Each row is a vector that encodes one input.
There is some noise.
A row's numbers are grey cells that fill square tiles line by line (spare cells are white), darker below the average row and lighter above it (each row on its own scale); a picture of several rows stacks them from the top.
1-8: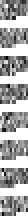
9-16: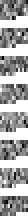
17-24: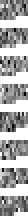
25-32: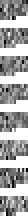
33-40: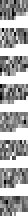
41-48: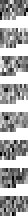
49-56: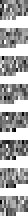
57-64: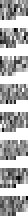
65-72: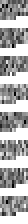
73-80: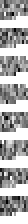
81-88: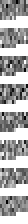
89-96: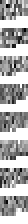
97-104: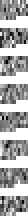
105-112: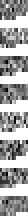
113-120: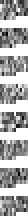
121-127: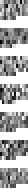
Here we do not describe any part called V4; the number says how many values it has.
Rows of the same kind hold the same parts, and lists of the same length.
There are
2 kinds of row.
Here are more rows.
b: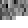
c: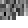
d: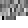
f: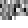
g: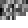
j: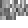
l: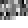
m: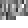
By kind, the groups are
b, d, f, j, m
c, g, l

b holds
a point on a 5-point line and two values of V4.
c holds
a point on each of two 5-point lines and a value of V4.
